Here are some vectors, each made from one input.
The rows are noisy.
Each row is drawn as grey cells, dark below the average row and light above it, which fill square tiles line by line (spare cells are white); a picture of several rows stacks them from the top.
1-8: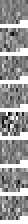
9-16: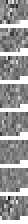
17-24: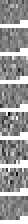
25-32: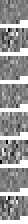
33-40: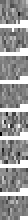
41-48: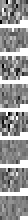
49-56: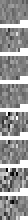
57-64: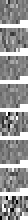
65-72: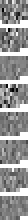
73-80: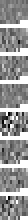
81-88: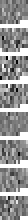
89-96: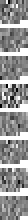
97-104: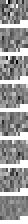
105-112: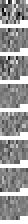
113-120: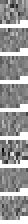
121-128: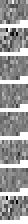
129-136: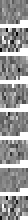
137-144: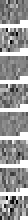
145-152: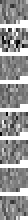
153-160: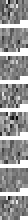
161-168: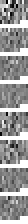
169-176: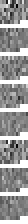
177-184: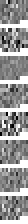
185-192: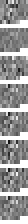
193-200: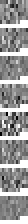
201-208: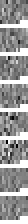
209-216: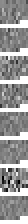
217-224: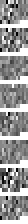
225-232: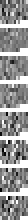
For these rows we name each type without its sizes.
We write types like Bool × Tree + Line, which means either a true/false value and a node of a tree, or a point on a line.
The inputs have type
Bool × Bool × Bool + List(Line).
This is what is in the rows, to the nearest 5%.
About 40% of them hold three true/false values. The rest are lists of points on a line.
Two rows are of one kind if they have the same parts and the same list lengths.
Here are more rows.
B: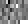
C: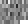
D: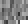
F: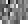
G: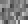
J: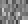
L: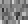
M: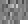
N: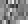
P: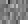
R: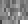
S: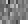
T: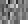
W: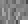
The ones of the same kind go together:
B, R
C, D, G, L, N
F, J, P, S, W
M, T

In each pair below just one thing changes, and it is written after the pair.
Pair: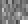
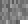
the place on the line in item 2 of the list
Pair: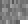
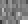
the place on the line in item 1 of the list
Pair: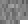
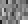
the place on the line in item 2 of the list
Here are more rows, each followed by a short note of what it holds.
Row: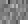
a list of one item
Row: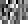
a list of two items
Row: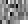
three true/false values
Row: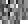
a list of two items
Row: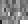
the empty list
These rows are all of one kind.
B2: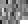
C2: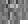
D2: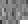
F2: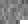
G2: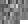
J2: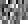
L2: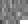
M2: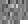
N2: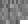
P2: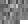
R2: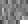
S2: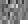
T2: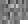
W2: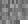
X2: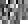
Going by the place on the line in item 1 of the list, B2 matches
D2, J2, M2 and S2.
